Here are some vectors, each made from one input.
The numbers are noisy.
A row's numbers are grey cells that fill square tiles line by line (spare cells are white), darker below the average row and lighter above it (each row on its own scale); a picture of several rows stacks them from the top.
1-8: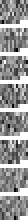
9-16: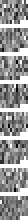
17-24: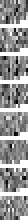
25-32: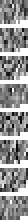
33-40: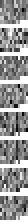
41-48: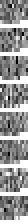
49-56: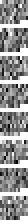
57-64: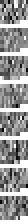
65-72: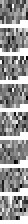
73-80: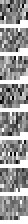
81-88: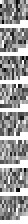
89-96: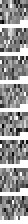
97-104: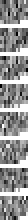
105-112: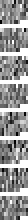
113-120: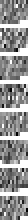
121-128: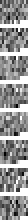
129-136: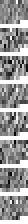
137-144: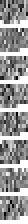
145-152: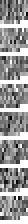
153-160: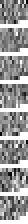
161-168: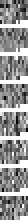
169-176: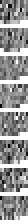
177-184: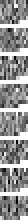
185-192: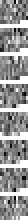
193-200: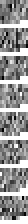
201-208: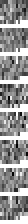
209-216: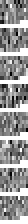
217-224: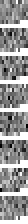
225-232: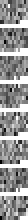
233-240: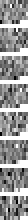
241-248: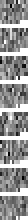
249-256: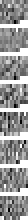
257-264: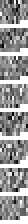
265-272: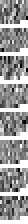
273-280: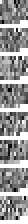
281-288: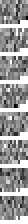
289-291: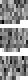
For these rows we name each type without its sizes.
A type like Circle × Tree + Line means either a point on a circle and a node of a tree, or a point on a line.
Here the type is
(Line + Tree) × Tree.
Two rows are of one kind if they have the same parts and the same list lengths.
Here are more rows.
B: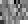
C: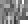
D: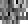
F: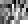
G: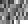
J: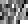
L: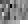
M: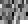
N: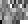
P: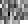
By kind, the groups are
B, C, F, J, N
D, G, L, M, P

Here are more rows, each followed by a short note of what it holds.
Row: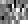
a point on a line and a node of a tree
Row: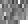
a node of each of two trees
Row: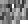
a point on a line and a node of a tree
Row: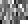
a point on a line and a node of a tree
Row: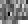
a node of each of two trees
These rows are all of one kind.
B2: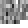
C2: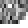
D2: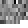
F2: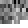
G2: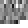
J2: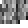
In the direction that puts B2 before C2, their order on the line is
D2, B2, G2, J2, C2, F2.
